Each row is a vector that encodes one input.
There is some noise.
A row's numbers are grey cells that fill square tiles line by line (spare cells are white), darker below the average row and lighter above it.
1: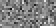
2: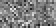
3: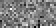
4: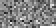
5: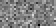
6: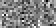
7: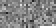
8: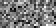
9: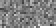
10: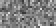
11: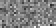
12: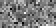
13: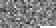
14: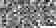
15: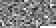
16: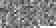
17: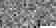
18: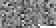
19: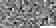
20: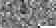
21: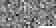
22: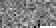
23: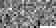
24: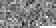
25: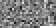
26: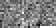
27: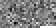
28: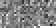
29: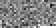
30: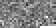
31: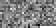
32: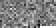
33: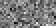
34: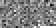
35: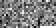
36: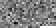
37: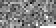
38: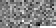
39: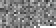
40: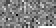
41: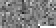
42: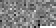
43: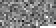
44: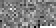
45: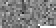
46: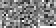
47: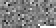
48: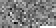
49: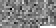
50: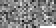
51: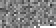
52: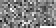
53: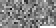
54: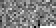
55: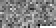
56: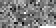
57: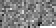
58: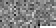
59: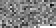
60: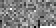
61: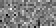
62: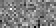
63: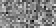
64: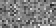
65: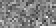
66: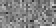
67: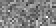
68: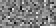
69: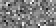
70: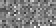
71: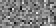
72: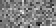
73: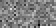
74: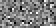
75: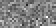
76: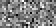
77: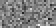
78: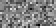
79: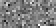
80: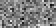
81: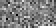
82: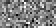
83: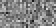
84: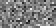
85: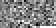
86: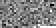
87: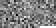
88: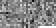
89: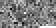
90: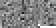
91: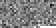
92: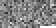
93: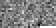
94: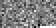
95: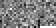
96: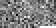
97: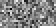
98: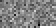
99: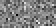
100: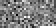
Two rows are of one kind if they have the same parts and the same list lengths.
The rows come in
2 kinds.
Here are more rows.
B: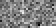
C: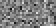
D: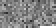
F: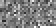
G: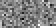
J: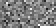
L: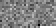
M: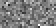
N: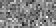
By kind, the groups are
B, F, G, J, L, M
C, D, N

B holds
a point on a 9-point line and a true/false value.
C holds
a point on a 5-point line.
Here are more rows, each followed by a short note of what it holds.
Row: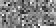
a point on a 9-point line and a true/false value
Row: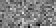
a point on a 9-point line and a true/false value
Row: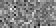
a point on a 9-point line and a true/false value
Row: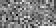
a point on a 5-point line
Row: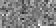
a point on a 9-point line and a true/false value
